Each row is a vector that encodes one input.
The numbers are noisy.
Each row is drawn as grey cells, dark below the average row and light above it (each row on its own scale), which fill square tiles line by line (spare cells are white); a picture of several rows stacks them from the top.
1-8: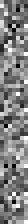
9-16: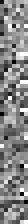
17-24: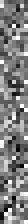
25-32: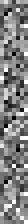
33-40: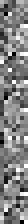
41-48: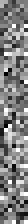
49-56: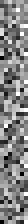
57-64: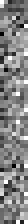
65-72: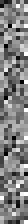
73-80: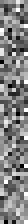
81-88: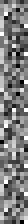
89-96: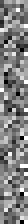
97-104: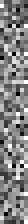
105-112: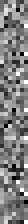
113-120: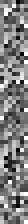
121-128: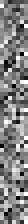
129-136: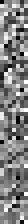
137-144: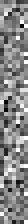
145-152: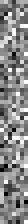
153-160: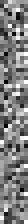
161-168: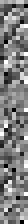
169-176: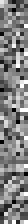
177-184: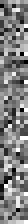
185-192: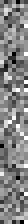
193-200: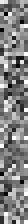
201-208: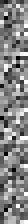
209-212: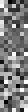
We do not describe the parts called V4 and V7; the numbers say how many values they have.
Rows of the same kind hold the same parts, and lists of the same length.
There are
2 kinds of row.
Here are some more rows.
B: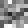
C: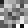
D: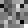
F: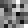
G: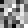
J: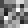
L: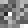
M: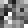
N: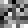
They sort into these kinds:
B, C, D, F, G, J
L, M, N

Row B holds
a point on an 8-point line, a true/false value, a value of V4 and a value of V7.
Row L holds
a point on a 5-point line, a true/false value and a value of V4.
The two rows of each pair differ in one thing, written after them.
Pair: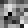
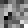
the value of V7
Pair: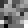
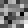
the place on the 8-point line
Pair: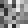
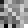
the value of V7
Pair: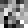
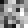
the value of V7
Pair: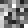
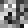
the value of V4
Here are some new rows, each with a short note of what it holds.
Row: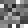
a point on a 5-point line, a true/false value and a value of V4
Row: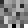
a point on an 8-point line, a true/false value, a value of V4 and a value of V7
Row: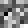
a point on a 5-point line, a true/false value and a value of V4
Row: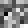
a point on a 5-point line, a true/false value and a value of V4
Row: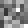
a point on an 8-point line, a true/false value, a value of V4 and a value of V7
